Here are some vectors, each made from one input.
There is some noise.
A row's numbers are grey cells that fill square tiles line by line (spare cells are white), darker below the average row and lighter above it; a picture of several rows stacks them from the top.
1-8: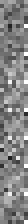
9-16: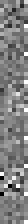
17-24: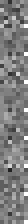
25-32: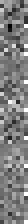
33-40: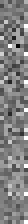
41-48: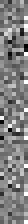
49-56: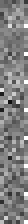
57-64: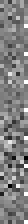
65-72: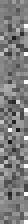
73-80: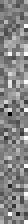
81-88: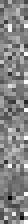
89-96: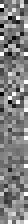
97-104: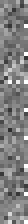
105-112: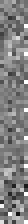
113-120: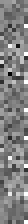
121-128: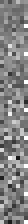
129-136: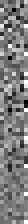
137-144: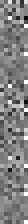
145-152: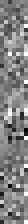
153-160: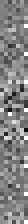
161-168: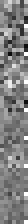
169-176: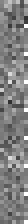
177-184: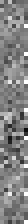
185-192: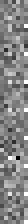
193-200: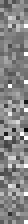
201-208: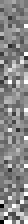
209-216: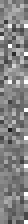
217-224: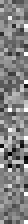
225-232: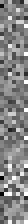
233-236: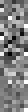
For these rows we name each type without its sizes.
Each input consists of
a true/false value, together with either a fixed value, or a node of a tree.
